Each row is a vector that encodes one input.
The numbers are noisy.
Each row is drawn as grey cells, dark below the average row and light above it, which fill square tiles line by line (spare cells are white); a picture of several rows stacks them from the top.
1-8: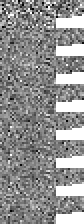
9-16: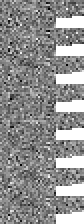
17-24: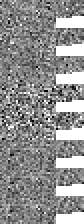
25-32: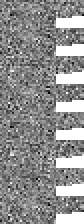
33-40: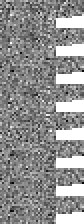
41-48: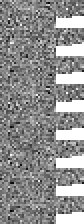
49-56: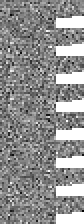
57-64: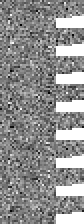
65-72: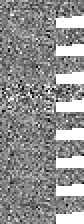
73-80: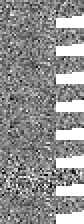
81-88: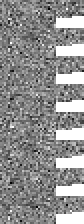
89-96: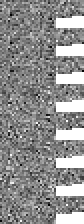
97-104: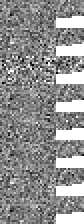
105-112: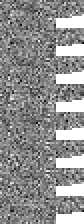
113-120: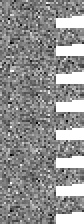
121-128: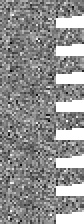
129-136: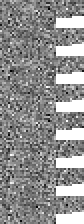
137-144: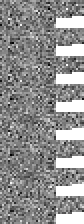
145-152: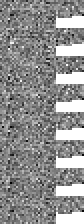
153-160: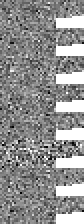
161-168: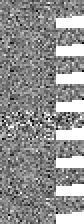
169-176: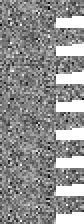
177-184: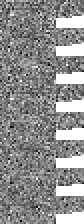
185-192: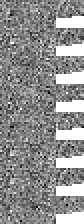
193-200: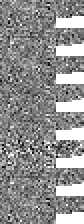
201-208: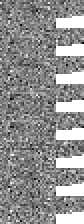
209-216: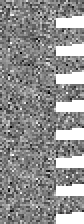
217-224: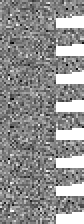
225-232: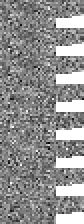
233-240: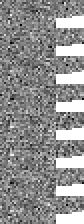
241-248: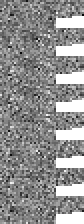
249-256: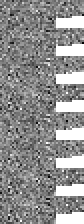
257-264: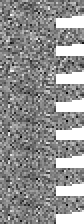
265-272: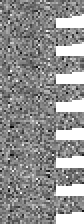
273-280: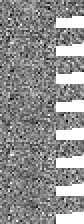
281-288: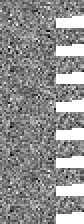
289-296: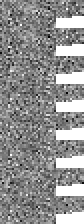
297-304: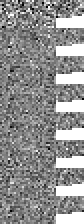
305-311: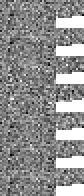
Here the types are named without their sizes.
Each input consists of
a true/false value, together with a list of points on a line.
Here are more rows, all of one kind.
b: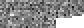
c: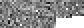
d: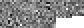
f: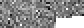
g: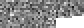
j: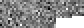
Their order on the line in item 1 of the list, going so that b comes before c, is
g, b, j, d, c, f.
